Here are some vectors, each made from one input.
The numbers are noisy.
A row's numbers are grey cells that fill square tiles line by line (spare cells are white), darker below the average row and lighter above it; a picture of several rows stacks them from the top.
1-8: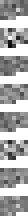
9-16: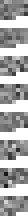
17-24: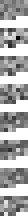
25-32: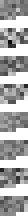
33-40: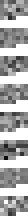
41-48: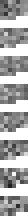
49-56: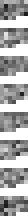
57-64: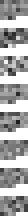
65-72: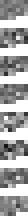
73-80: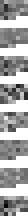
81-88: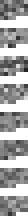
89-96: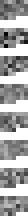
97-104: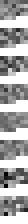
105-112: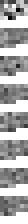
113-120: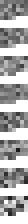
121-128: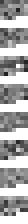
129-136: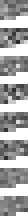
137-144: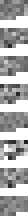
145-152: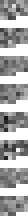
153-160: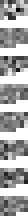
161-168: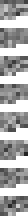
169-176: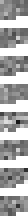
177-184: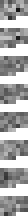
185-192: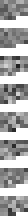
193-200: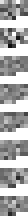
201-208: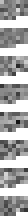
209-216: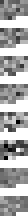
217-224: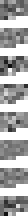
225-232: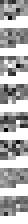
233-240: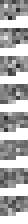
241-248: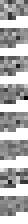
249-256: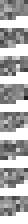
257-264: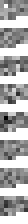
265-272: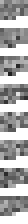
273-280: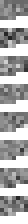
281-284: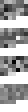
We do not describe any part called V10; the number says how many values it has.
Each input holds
a true/false value, together with either a point on an 11-point line, or a value of V10.
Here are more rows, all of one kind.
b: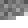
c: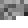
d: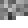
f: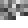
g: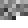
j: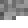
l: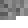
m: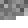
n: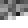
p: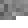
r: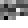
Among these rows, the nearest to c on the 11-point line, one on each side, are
l and p.
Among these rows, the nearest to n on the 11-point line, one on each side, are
b and r.
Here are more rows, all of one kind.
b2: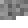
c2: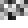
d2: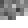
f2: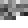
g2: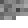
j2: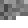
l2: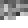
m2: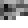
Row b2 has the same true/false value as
c2 and l2.
